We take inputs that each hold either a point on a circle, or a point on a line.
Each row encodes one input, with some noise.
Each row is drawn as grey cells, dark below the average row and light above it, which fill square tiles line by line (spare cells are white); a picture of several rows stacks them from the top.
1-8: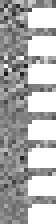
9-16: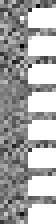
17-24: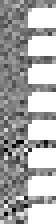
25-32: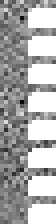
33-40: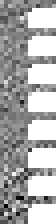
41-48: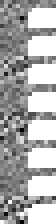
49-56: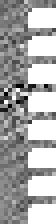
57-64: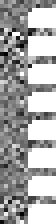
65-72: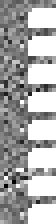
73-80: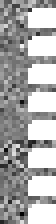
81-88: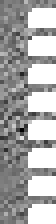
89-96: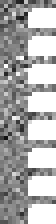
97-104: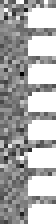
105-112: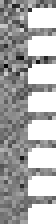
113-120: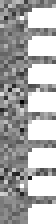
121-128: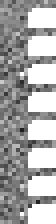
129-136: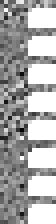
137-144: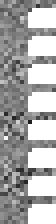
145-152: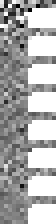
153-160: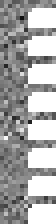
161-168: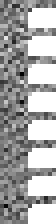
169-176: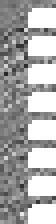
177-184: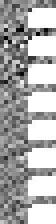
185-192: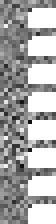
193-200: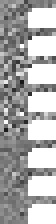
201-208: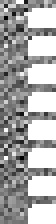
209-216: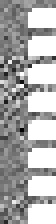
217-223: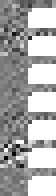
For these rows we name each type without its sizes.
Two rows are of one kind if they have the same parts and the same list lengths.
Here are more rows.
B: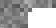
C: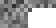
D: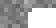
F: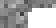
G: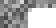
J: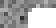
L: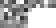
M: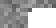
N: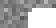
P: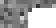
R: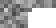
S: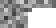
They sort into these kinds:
B, C, D, J, L, M, N, R, S
F, G, P

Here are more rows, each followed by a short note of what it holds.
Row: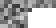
a point on a line
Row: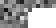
a point on a circle
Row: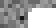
a point on a line
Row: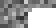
a point on a line
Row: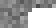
a point on a circle
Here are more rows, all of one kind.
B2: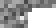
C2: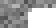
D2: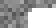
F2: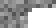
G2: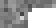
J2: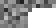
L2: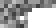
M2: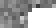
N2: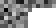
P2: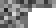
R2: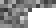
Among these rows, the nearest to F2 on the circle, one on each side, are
D2 and J2.
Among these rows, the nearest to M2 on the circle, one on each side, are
J2 and L2.
